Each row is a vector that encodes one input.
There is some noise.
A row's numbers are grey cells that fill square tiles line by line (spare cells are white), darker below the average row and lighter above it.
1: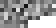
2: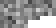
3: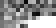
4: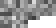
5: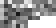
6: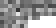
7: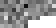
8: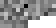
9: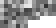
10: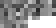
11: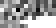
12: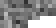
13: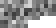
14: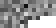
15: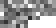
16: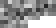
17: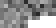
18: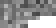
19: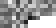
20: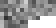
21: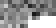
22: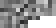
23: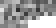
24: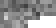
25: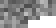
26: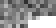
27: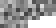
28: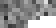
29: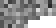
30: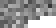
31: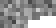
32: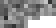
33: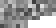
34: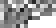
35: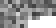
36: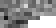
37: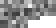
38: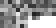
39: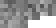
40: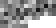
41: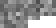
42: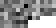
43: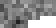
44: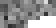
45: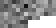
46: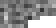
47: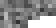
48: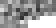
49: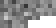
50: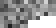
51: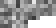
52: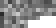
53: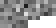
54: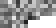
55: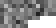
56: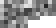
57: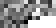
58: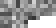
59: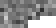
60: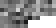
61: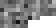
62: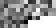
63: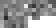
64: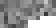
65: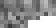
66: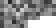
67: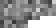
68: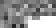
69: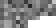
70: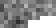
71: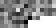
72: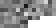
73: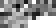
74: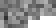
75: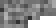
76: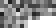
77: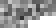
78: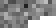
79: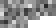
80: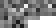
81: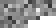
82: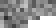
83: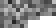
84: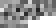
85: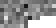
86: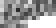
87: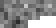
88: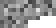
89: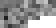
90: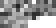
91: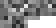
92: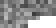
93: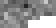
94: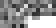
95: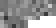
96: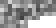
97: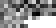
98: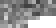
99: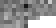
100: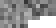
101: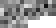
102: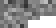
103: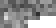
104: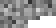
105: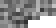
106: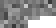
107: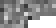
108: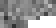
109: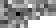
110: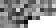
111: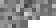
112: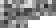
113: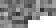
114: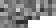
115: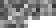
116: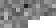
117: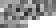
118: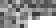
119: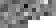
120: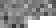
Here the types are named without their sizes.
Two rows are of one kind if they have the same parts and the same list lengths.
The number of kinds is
5.
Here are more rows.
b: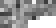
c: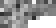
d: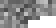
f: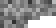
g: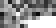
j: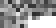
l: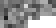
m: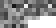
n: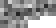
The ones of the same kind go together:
b, c
d
f, g, j
l, m
n

